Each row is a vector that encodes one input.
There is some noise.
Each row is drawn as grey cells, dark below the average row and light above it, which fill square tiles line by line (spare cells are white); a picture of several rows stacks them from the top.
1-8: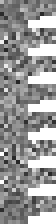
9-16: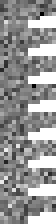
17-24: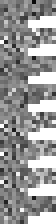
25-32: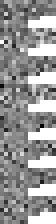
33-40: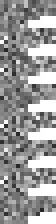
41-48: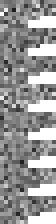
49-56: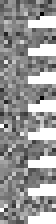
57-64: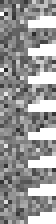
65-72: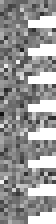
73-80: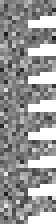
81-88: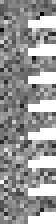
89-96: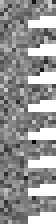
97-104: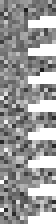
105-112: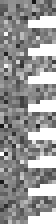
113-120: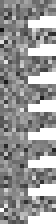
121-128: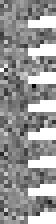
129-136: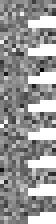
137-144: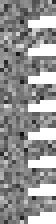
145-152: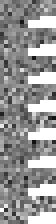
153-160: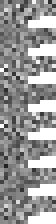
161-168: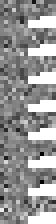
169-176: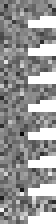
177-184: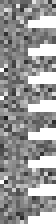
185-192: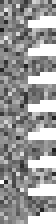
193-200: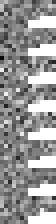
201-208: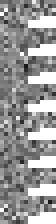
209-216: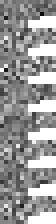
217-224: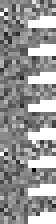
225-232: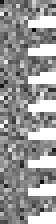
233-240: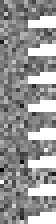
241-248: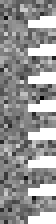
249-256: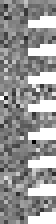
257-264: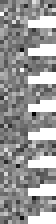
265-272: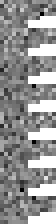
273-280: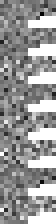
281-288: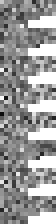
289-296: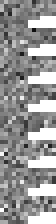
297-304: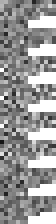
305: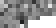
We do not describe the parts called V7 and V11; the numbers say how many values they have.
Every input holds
either a point on a 10-point line, a true/false value and a value of V11, or a value of V7.
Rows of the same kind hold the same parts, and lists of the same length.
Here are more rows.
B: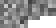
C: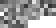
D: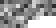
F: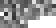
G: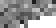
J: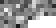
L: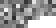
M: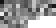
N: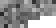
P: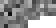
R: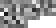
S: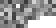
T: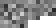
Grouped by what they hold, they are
B, G, N, P, T
C, D, F, J, L, M, R, S

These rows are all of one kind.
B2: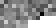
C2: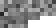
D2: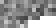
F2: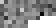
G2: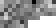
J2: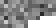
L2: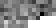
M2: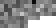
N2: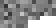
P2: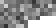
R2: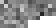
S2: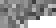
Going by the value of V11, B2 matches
D2 and S2.
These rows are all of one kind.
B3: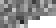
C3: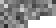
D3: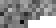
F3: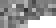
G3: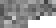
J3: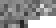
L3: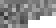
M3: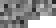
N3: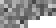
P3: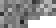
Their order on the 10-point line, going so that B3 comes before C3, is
M3, J3, P3, F3, D3, N3, B3, L3, G3, C3.
